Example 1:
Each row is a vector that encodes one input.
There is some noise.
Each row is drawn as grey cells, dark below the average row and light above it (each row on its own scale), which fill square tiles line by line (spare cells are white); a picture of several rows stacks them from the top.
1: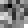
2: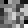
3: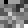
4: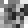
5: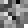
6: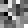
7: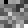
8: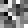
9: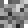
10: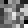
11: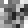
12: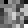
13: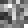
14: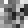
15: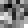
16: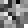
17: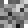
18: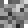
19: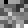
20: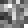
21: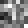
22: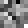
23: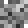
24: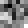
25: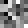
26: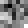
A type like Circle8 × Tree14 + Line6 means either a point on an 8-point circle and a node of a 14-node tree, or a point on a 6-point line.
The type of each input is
Bool × Bool × Bool.
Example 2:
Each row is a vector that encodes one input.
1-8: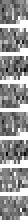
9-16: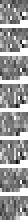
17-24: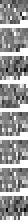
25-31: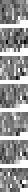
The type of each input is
Bool × Bool × Bool + Unit.
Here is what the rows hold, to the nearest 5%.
About 15% of them hold a fixed value. The rest hold three true/false values.
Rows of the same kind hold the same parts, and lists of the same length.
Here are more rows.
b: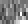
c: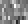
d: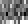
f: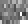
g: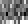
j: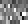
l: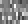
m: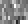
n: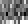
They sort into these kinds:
b, c, f, j, l, m
d, g, n

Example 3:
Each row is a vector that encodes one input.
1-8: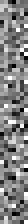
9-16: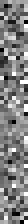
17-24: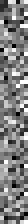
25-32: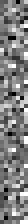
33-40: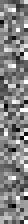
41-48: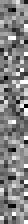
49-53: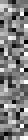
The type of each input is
Bool × Bool × Bool.
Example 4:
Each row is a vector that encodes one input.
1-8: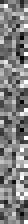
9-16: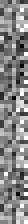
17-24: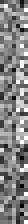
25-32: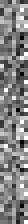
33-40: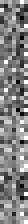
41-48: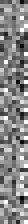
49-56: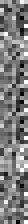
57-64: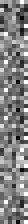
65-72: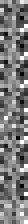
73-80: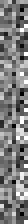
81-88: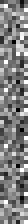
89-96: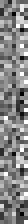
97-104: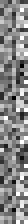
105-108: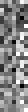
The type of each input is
Line8.
